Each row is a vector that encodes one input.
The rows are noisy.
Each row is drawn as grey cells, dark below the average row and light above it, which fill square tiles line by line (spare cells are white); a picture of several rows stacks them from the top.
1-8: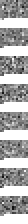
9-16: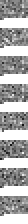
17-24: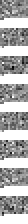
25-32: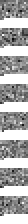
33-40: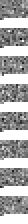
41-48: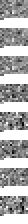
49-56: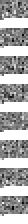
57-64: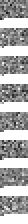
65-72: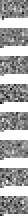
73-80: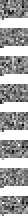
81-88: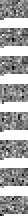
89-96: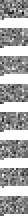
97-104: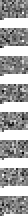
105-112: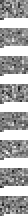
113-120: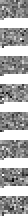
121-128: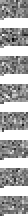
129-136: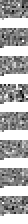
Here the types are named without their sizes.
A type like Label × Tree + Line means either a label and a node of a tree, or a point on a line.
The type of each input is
List(Circle).
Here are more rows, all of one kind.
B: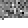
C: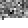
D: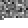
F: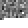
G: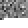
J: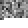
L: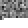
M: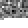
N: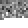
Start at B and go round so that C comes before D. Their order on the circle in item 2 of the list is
B, J, G, C, F, M, D, N, L.
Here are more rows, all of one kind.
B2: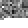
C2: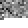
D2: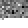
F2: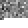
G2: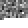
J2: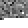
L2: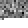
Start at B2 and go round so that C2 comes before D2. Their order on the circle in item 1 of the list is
B2, J2, G2, F2, C2, L2, D2.
